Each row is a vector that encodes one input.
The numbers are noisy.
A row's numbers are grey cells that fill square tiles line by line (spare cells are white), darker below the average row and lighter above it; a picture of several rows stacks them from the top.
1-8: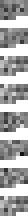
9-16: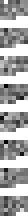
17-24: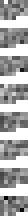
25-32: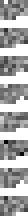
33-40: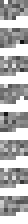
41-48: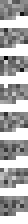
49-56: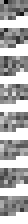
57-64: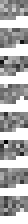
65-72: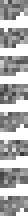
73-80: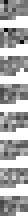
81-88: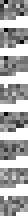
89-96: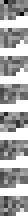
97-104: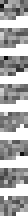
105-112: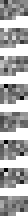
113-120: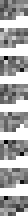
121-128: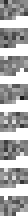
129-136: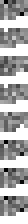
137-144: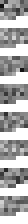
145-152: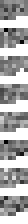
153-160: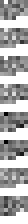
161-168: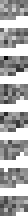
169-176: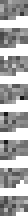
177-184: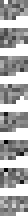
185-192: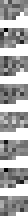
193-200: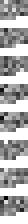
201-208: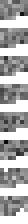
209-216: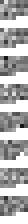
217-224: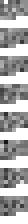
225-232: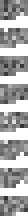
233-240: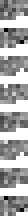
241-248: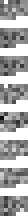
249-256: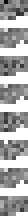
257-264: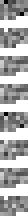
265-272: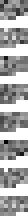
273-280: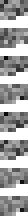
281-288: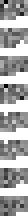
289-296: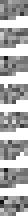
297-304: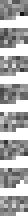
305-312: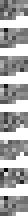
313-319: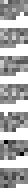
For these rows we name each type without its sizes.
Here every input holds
either a point on a line, or four true/false values.
